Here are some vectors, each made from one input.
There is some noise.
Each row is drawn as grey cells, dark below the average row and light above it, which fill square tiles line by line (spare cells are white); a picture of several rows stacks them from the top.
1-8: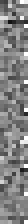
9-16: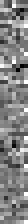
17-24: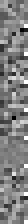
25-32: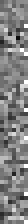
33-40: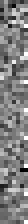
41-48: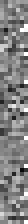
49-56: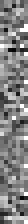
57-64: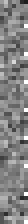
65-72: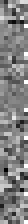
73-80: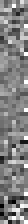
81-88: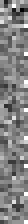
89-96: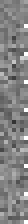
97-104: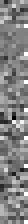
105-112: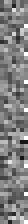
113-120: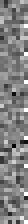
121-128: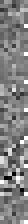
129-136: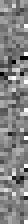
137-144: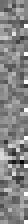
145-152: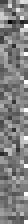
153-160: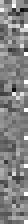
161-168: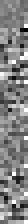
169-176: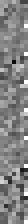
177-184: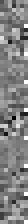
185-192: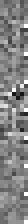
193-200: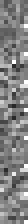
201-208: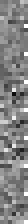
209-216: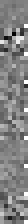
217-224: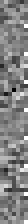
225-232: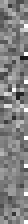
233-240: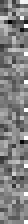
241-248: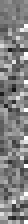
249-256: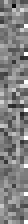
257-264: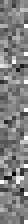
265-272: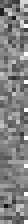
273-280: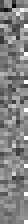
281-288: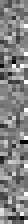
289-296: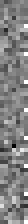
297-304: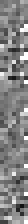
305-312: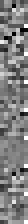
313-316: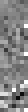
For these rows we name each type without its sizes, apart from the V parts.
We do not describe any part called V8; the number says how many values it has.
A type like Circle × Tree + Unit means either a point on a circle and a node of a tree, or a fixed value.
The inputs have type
List(Line × (Line + V8)).
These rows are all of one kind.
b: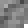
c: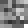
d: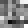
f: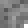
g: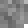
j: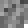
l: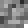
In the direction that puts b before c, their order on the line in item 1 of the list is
g, l, b, c, j, d, f.
